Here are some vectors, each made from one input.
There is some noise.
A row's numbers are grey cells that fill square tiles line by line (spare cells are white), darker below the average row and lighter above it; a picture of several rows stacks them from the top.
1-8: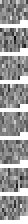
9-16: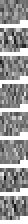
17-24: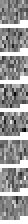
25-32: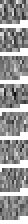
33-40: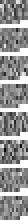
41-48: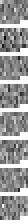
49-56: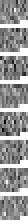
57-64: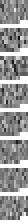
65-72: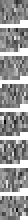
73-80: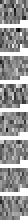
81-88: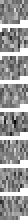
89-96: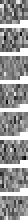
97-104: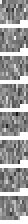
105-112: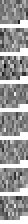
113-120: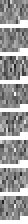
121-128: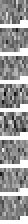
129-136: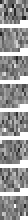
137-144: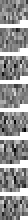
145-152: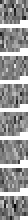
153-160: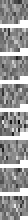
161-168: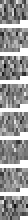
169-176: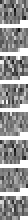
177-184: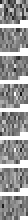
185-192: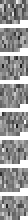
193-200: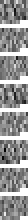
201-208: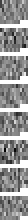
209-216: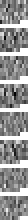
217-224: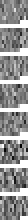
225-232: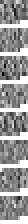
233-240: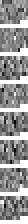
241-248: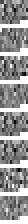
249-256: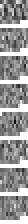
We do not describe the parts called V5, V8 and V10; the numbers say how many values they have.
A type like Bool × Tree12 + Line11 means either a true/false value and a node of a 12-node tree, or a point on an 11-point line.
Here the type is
Bool × Line6 + Label7 × (Label7 + V5 × V8 × V10).
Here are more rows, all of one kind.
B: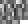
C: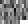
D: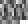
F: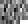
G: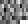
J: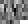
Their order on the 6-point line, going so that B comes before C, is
G, F, J, B, D, C.
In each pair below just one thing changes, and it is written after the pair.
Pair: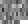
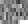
the value of V8
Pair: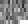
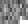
the value of V5
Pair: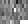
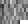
the label
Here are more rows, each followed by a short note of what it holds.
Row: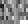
one of 7 labels, a value of V5, a value of V8 and a value of V10
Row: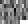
a point on a 6-point line and a true/false value
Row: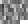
one of 7 labels, a value of V5, a value of V8 and a value of V10
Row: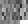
two labels (each one of 7)
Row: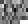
a point on a 6-point line and a true/false value
